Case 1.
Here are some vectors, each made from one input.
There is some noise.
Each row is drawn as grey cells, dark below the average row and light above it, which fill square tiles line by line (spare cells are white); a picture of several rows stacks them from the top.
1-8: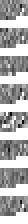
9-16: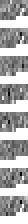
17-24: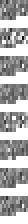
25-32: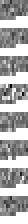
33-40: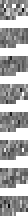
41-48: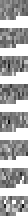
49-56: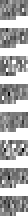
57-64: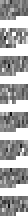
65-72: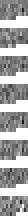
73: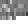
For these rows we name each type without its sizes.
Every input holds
a point on a line and a true/false value.
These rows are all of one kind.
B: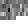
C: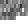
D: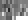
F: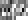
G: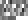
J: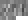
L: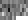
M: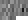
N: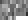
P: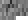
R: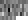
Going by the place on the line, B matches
D, F, L and R.
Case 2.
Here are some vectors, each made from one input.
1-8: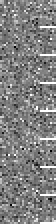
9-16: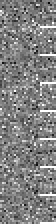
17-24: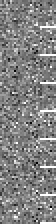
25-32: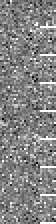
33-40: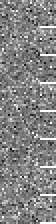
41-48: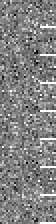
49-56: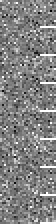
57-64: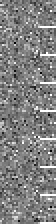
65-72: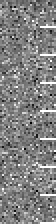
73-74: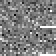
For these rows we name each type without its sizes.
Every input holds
a point on a circle and a true/false value.
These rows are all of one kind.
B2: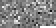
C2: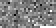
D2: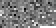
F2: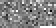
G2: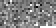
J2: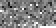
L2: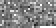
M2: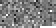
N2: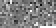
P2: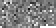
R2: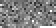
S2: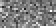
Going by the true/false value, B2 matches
F2 and L2.
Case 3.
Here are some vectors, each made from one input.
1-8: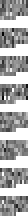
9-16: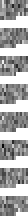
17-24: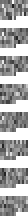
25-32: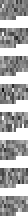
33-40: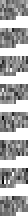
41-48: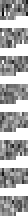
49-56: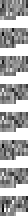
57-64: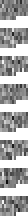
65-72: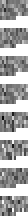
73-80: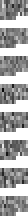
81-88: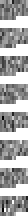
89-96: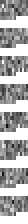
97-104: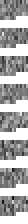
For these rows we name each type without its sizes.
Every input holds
either a point on a circle and a true/false value, or a fixed value.
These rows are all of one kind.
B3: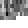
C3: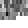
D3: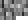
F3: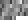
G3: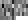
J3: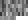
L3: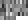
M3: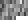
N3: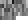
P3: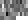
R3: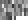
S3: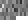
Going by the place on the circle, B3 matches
C3, N3 and P3.
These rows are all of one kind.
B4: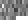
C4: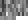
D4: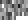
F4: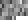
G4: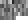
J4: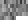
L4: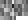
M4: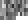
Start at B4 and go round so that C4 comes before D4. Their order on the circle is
B4, C4, L4, F4, D4, M4, G4, J4.
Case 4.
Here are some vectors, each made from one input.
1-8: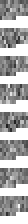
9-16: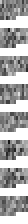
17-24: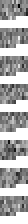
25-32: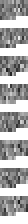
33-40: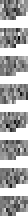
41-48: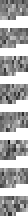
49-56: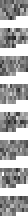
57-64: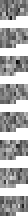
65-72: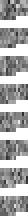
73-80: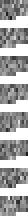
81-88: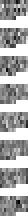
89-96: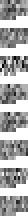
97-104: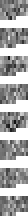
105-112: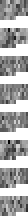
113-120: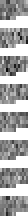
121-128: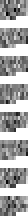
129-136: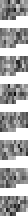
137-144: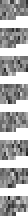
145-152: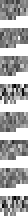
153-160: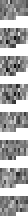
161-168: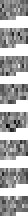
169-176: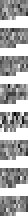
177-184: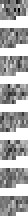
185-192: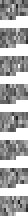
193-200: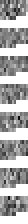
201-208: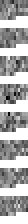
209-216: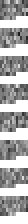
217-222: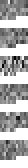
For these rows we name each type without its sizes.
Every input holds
a list of points on a line.
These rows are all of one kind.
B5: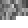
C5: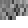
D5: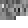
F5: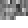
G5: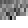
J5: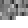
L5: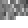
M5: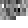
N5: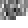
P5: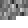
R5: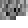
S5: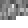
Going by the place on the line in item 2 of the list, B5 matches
C5, F5, G5 and J5.
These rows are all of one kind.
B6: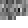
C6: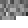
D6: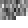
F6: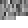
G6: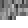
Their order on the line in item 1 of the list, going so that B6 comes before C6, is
D6, B6, G6, C6, F6.
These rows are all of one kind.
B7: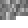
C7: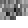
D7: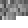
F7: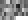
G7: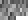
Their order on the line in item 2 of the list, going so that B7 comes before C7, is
D7, G7, B7, C7, F7.
